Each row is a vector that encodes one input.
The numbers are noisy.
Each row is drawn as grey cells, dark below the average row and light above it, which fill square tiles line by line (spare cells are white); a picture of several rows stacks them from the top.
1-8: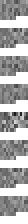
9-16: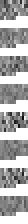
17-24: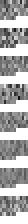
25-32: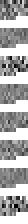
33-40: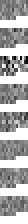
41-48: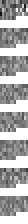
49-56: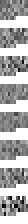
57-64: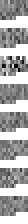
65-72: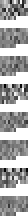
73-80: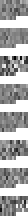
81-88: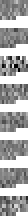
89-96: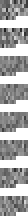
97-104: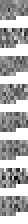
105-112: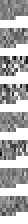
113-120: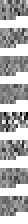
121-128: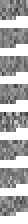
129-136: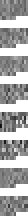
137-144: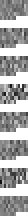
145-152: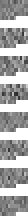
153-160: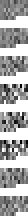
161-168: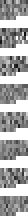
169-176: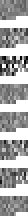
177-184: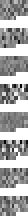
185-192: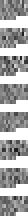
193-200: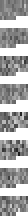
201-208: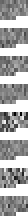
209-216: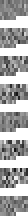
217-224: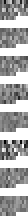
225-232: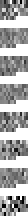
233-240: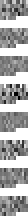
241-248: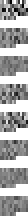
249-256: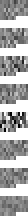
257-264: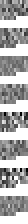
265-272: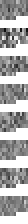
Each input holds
a list of up to two items, each either a point on a 7-point line, or a point on a 9-point line.
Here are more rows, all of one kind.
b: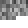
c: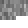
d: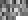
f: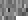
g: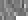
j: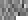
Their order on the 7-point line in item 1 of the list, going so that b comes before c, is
f, d, j, b, c, g.
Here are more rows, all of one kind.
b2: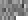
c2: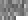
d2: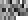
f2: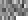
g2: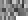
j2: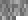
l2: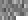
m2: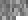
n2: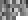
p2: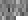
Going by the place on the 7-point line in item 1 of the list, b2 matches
f2, j2, m2 and n2.
